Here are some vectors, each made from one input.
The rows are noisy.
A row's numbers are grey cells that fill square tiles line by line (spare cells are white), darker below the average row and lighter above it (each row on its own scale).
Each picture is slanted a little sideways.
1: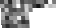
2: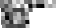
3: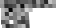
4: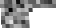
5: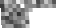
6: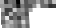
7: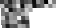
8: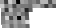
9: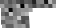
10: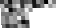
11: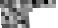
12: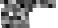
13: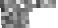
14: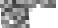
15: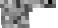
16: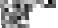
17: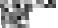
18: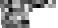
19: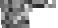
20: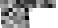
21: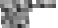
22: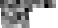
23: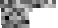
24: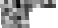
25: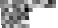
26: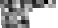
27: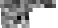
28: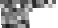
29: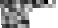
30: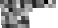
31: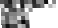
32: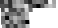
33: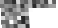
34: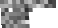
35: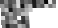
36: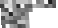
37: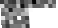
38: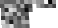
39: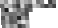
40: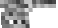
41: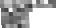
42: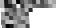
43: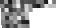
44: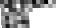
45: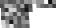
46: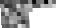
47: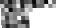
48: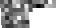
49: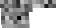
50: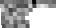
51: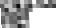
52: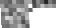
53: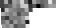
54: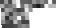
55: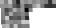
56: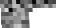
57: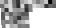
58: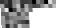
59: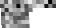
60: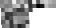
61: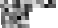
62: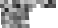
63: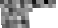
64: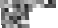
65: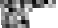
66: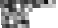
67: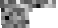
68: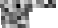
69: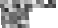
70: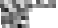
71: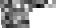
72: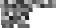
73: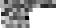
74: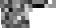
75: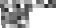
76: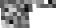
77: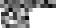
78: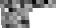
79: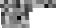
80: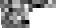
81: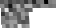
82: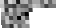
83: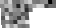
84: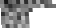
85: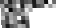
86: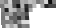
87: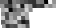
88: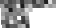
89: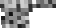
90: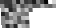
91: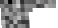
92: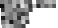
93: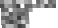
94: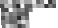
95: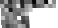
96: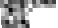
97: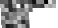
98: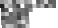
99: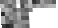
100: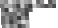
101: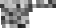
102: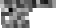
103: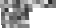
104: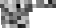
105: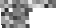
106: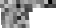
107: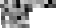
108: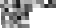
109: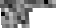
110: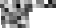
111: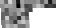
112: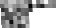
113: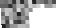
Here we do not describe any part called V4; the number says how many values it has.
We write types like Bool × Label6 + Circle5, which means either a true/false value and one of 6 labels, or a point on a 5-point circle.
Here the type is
List2(Bool × V4).
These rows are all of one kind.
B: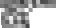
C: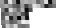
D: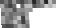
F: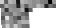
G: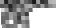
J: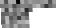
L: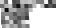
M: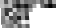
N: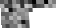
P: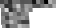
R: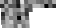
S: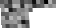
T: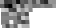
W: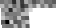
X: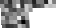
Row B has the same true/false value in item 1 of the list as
D, L, W and X.
